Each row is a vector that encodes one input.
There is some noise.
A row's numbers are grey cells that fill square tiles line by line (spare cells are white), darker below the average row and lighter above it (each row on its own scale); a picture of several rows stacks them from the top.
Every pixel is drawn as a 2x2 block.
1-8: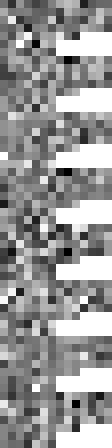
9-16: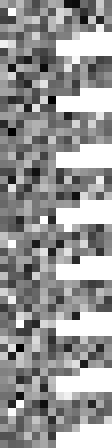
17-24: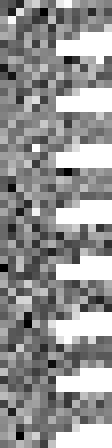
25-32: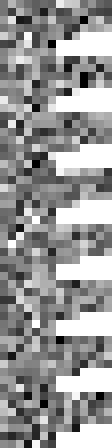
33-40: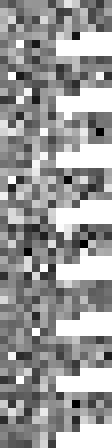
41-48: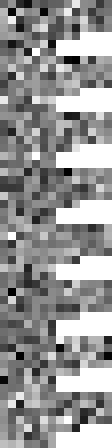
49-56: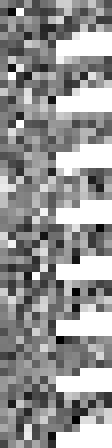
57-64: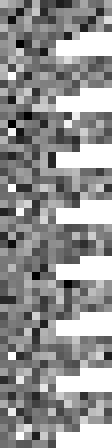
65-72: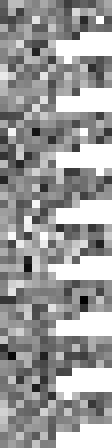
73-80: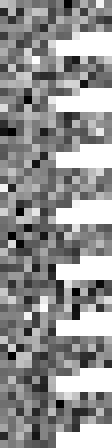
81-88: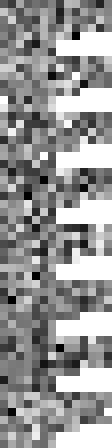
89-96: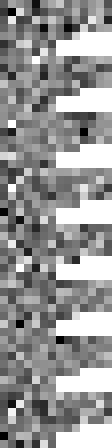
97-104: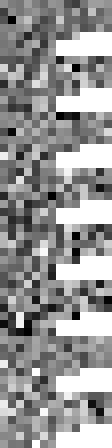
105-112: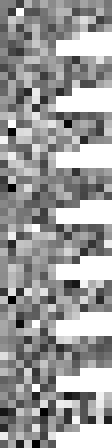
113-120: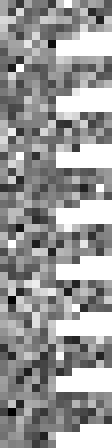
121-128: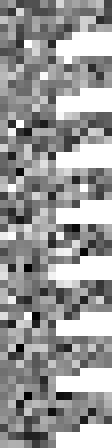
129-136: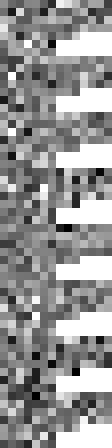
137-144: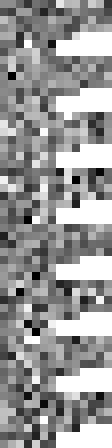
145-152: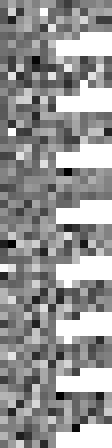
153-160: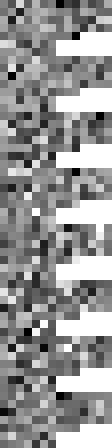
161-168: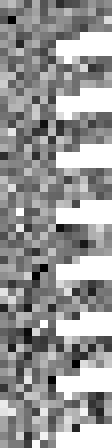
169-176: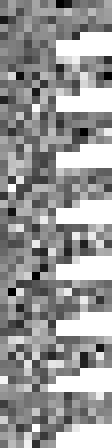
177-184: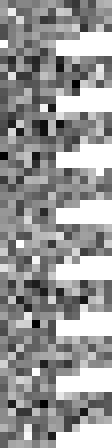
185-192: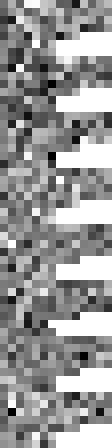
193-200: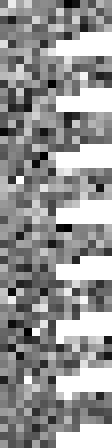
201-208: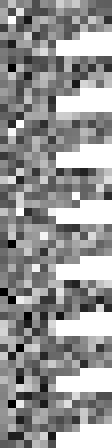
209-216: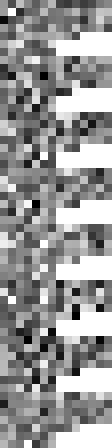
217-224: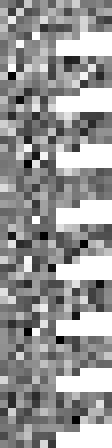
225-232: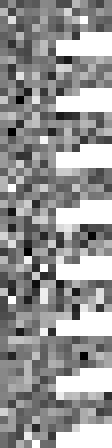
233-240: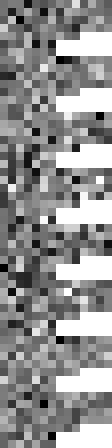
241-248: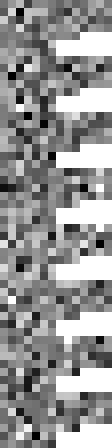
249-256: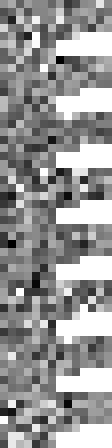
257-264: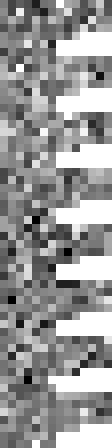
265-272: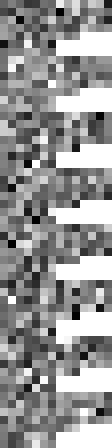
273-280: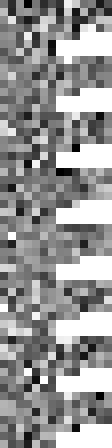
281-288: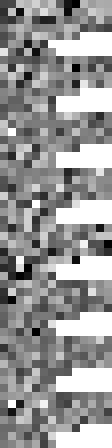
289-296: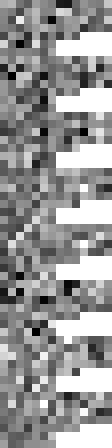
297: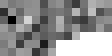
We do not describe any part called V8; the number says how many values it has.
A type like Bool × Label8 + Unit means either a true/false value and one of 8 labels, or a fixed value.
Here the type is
List2(Bool × V8).
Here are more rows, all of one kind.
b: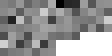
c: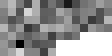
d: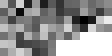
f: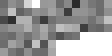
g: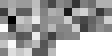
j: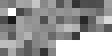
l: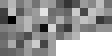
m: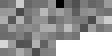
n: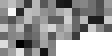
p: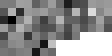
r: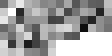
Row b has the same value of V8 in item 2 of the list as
c and p.
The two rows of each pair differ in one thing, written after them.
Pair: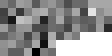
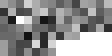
the true/false value in item 1 of the list
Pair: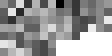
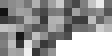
the value of V8 in item 1 of the list
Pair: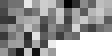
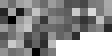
the value of V8 in item 1 of the list
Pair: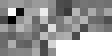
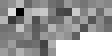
the value of V8 in item 2 of the list
